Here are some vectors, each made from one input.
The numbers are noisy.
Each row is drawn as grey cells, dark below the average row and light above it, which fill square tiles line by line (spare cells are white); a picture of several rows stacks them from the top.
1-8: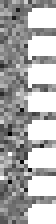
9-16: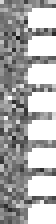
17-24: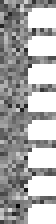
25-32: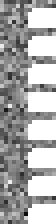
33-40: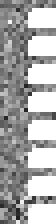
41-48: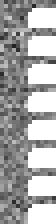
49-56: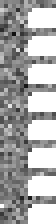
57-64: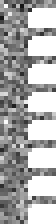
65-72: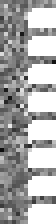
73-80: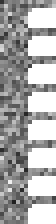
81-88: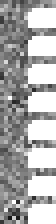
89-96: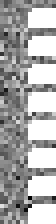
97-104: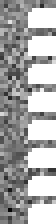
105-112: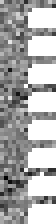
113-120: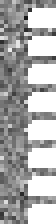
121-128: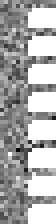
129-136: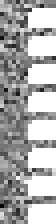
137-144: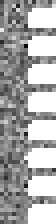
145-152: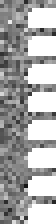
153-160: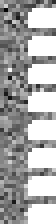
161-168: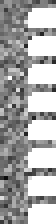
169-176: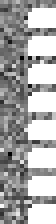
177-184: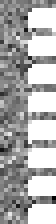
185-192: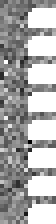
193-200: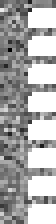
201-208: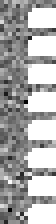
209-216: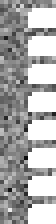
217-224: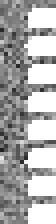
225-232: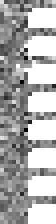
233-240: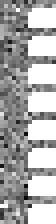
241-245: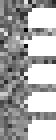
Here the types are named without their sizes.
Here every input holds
a point on a line and four true/false values.
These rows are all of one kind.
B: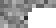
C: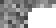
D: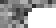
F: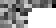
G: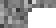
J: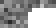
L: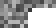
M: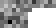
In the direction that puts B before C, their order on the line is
F, M, J, B, C, D, G, L.
